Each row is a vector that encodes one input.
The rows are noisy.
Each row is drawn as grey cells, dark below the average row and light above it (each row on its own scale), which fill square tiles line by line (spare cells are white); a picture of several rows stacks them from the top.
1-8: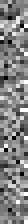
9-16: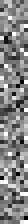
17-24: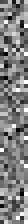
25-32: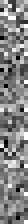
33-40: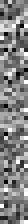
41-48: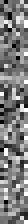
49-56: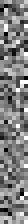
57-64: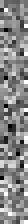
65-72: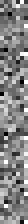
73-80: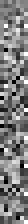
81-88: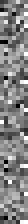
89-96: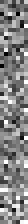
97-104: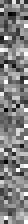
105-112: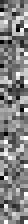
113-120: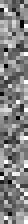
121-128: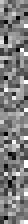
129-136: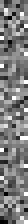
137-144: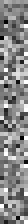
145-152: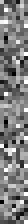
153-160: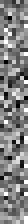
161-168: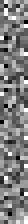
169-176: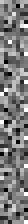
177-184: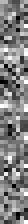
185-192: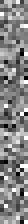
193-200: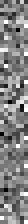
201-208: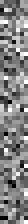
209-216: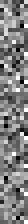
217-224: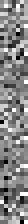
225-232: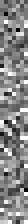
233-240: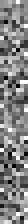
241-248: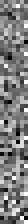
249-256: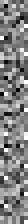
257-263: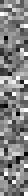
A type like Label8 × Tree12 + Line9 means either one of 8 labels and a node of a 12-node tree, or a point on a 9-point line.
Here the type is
Circle10 × Line6 × (Tree16 + Unit).
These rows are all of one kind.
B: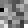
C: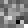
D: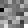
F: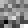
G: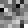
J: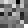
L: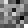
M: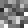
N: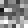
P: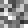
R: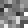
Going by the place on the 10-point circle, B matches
D, M and R.
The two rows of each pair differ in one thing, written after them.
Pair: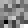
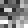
the place on the 10-point circle
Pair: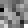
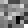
the place on the 10-point circle
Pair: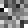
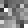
the place on the 6-point line
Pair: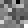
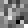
the place on the 10-point circle
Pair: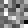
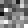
the place on the 10-point circle
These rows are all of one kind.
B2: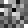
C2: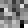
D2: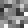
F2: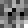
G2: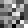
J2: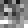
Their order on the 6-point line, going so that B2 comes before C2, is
D2, B2, F2, G2, J2, C2.
